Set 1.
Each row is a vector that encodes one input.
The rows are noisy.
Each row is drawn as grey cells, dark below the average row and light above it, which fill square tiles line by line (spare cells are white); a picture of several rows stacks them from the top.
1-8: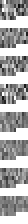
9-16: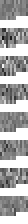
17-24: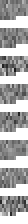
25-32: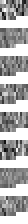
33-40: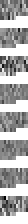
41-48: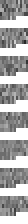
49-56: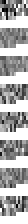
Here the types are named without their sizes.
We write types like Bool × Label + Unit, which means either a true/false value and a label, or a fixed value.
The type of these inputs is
List(Line × Line).
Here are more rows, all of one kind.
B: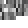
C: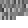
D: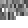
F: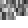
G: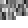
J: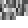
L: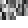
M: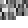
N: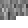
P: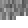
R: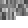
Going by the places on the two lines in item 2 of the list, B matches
D, J, M and N.
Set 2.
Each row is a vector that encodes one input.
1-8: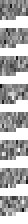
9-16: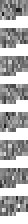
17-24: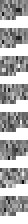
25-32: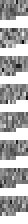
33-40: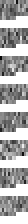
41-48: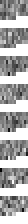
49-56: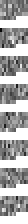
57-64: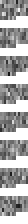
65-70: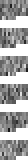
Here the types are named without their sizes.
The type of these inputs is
Bool × Bool × Bool + Tree + Unit.
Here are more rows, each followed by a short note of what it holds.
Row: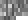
three true/false values
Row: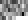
a fixed value
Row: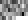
a fixed value
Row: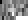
a node of a tree
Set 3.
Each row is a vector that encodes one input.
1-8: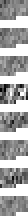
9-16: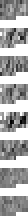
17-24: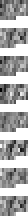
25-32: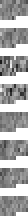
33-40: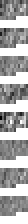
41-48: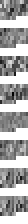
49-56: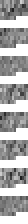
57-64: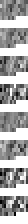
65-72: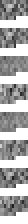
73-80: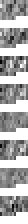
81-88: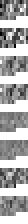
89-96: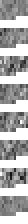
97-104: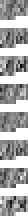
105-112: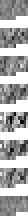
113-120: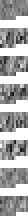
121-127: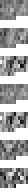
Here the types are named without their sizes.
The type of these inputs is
Bool × (Circle + Unit).
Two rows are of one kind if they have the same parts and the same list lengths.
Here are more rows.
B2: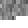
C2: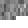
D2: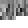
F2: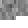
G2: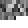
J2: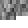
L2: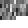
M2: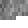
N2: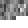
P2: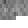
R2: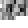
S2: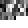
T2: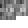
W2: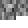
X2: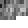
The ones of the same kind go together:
B2, C2, F2, G2, J2, M2, N2, P2, R2, S2, T2, W2, X2
D2, L2

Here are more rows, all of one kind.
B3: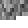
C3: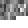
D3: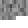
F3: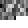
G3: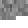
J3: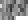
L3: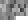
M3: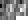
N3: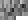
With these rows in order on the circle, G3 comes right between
D3 and N3.
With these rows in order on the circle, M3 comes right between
B3 and L3.
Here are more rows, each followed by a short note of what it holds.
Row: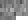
a point on a circle and a true/false value
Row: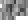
a point on a circle and a true/false value
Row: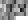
a point on a circle and a true/false value
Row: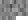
a point on a circle and a true/false value
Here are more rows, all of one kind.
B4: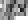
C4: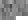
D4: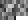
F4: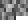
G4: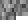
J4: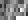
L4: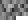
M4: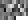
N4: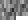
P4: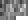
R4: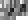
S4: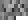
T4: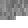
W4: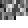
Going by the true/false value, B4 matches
C4, J4, P4 and T4.
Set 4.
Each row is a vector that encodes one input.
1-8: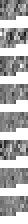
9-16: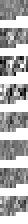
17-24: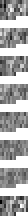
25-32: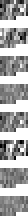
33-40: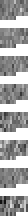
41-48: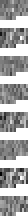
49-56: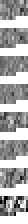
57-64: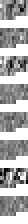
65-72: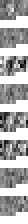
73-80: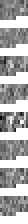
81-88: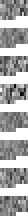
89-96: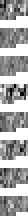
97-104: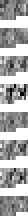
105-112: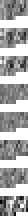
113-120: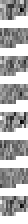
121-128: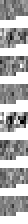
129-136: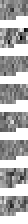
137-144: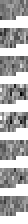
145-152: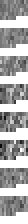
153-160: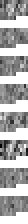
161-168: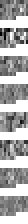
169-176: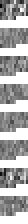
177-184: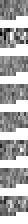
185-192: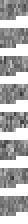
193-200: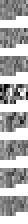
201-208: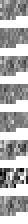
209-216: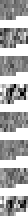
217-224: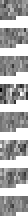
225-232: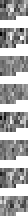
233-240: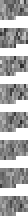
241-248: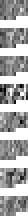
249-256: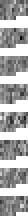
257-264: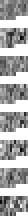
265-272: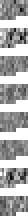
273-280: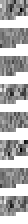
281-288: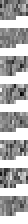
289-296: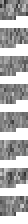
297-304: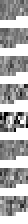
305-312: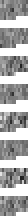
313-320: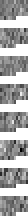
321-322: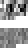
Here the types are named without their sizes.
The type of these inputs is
List(Circle).
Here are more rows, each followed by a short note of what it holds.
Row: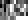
the empty list
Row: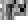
a list of two items
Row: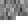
a list of two items
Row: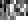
the empty list
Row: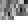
the empty list
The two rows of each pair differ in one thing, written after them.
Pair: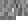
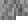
the place on the circle in item 2 of the list
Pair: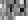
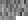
the place on the circle in item 2 of the list
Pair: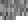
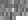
the place on the circle in item 1 of the list
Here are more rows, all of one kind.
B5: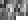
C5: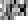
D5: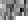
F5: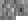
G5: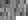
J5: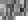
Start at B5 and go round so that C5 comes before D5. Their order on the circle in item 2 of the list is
B5, F5, G5, C5, D5, J5.
